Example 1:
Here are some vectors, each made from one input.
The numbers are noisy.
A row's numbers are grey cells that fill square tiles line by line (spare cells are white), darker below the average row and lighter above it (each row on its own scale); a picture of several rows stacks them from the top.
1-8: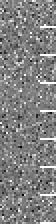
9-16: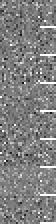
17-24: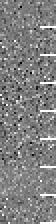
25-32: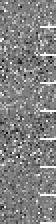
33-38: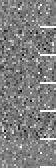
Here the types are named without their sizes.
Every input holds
a label and three true/false values.
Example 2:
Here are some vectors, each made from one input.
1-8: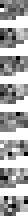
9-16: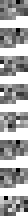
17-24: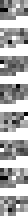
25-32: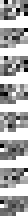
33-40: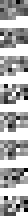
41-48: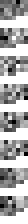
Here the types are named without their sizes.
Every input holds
either a fixed value, or a label and a true/false value.
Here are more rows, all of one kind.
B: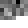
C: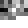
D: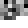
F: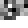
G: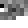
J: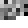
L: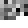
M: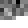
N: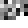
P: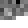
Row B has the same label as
M and P.
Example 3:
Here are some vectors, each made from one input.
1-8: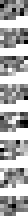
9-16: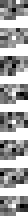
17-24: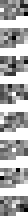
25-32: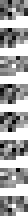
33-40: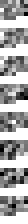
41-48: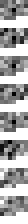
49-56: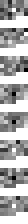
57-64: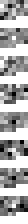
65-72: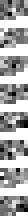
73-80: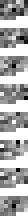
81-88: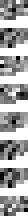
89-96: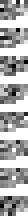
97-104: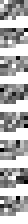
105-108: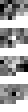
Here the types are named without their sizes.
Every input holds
either a fixed value, or a label and a true/false value.
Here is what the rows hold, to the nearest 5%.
About 5% of them hold a fixed value. The rest hold a label and a true/false value.
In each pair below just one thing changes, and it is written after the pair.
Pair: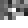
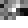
the label
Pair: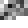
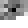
the true/false value
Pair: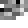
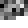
the label
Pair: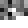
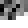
the true/false value
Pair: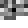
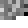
the true/false value
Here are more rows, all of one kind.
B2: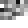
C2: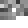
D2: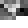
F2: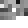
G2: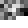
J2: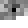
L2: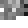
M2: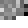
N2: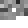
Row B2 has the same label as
C2, F2 and N2.
